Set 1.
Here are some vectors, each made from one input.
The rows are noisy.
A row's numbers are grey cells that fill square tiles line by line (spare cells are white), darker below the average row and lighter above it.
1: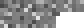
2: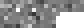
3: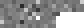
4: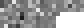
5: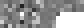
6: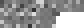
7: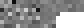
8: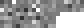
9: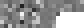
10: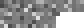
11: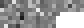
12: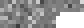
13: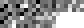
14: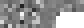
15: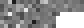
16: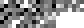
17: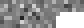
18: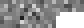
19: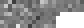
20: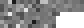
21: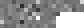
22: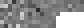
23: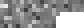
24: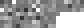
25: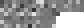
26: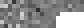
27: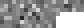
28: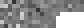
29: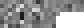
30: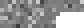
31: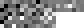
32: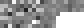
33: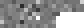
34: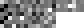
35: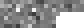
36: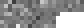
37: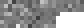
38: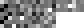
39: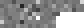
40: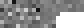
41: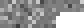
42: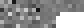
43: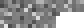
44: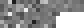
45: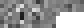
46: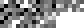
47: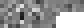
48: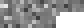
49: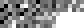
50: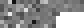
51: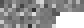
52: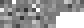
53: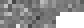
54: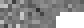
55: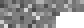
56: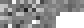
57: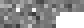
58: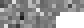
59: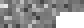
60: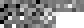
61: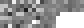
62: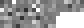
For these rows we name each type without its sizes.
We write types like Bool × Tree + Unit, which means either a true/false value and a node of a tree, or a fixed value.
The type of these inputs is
Bool × Bool × Bool × Bool + Line.
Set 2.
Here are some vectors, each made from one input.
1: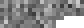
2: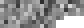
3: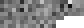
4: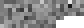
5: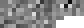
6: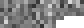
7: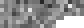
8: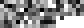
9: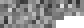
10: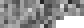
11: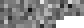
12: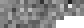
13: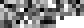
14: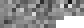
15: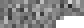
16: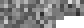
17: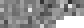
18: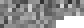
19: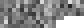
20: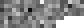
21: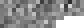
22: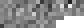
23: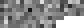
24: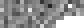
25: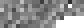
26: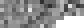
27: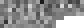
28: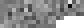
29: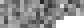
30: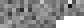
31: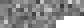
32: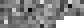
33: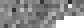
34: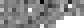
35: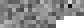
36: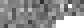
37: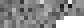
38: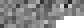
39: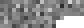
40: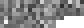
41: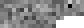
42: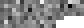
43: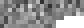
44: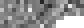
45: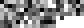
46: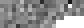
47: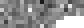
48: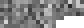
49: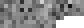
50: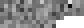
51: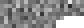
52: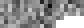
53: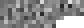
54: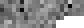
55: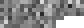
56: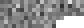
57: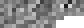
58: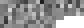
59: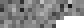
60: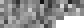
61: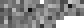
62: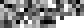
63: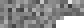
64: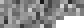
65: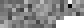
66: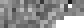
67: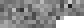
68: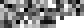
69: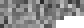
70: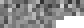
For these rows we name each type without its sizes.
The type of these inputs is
Bool × Circle + Unit.
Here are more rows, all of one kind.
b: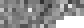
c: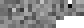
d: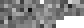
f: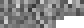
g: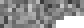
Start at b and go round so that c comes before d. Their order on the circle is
b, c, g, d, f.
